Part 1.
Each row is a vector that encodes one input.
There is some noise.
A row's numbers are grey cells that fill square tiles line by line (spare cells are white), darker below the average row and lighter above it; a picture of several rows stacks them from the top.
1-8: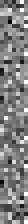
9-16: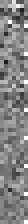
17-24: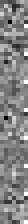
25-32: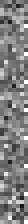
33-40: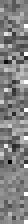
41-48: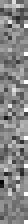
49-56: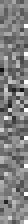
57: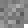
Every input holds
a list of up to two points on a 5-point line.
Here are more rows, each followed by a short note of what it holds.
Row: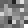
a list of two items
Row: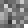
a list of two items
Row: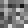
the empty list
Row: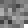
a list of one item
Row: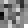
the empty list
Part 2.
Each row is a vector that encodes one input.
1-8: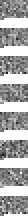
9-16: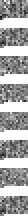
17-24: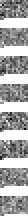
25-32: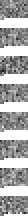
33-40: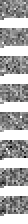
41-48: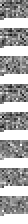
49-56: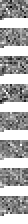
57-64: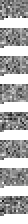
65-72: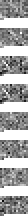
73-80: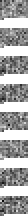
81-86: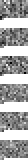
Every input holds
either a point on a 6-point circle, or a node of a 10-node tree.
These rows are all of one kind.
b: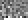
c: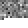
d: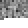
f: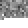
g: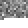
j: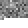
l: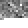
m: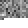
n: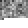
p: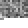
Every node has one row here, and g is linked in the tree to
f and m.
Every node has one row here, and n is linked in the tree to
d and f.
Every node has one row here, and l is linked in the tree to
p.
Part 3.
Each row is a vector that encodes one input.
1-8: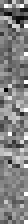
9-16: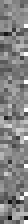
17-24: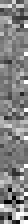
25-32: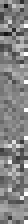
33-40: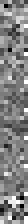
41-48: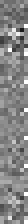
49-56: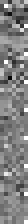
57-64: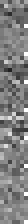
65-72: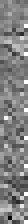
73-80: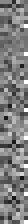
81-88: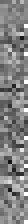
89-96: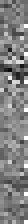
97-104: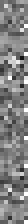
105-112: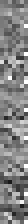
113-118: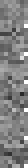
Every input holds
a point on a 5-point line and a true/false value.
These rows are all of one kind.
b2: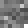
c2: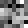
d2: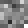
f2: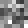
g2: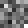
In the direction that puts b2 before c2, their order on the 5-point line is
g2, f2, b2, d2, c2.
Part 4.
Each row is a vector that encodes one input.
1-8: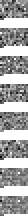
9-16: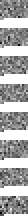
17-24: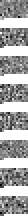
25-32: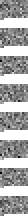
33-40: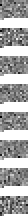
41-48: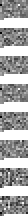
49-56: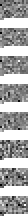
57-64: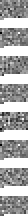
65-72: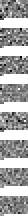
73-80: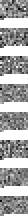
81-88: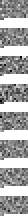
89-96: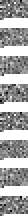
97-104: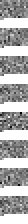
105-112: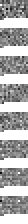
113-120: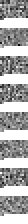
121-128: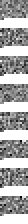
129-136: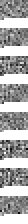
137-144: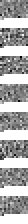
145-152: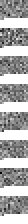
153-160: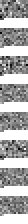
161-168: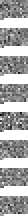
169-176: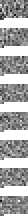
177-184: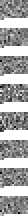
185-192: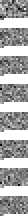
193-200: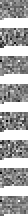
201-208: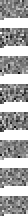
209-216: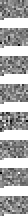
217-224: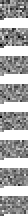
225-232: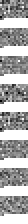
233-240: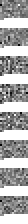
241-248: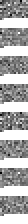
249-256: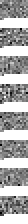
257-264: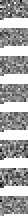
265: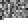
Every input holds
either a point on a 17-point line, or a point on a 20-point line.
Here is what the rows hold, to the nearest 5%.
About 30% of them hold a point on a 17-point line. The rest hold a point on a 20-point line.
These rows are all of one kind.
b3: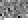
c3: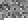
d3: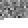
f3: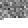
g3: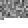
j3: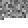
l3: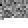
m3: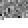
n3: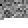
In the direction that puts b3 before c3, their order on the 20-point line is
m3, b3, d3, f3, c3, g3, j3, l3, n3.
